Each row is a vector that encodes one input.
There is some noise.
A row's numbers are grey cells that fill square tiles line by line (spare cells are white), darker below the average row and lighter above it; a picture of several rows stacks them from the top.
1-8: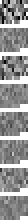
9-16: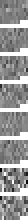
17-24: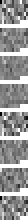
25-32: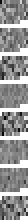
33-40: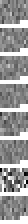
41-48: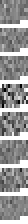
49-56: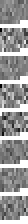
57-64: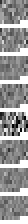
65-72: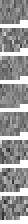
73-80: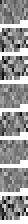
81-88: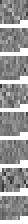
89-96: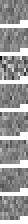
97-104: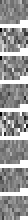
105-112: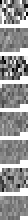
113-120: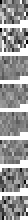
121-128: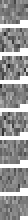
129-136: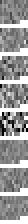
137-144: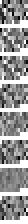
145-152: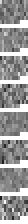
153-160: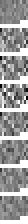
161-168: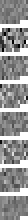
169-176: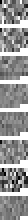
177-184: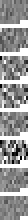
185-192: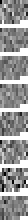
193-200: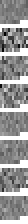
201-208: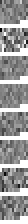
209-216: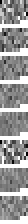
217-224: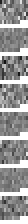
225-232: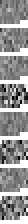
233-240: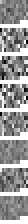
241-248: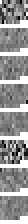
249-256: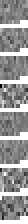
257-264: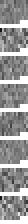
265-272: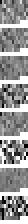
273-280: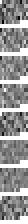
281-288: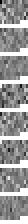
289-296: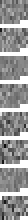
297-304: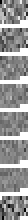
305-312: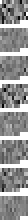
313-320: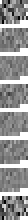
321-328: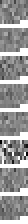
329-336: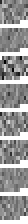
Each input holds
either a point on an 8-point circle and a true/false value, or a fixed value.
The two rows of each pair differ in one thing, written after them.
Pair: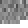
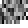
the true/false value
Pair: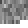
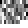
the true/false value
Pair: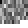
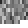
the true/false value
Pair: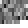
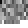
the place on the 8-point circle
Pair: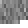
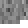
the place on the 8-point circle
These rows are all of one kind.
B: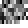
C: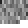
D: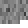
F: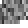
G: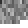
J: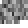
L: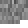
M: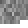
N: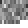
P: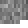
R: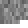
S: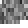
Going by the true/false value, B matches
C, G, J and R.
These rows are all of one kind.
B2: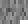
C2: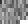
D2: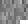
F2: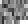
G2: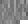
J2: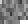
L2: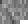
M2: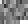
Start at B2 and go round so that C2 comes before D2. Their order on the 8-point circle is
B2, C2, G2, F2, J2, M2, L2, D2.
